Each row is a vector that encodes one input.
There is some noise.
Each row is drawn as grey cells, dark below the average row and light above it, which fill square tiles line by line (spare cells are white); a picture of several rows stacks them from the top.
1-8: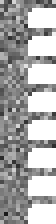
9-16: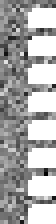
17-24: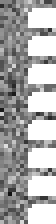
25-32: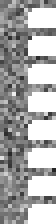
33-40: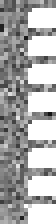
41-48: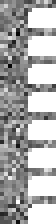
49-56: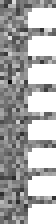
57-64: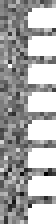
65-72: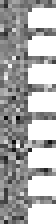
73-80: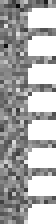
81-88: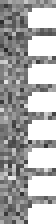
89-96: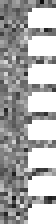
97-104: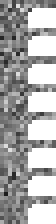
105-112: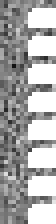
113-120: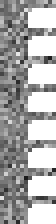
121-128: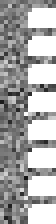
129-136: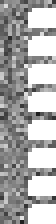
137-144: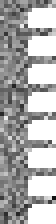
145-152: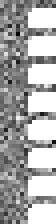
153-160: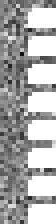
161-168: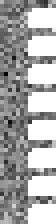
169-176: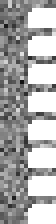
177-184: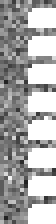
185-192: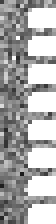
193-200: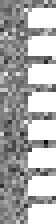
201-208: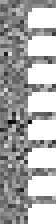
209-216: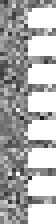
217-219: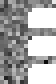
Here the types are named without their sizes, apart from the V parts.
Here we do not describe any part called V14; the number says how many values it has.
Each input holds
either a point on a circle, or a point on a line and a value of V14.
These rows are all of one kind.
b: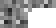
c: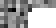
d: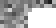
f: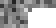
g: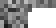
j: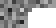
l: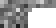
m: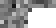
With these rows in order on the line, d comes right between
c and g.
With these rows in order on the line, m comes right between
f and l.
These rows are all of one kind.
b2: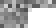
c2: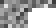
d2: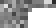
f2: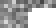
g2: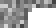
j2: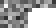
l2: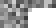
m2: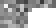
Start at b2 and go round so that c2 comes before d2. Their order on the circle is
b2, j2, c2, m2, f2, g2, l2, d2.
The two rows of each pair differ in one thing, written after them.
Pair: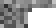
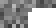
the value of V14
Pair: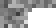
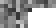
the value of V14
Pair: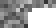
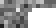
the value of V14
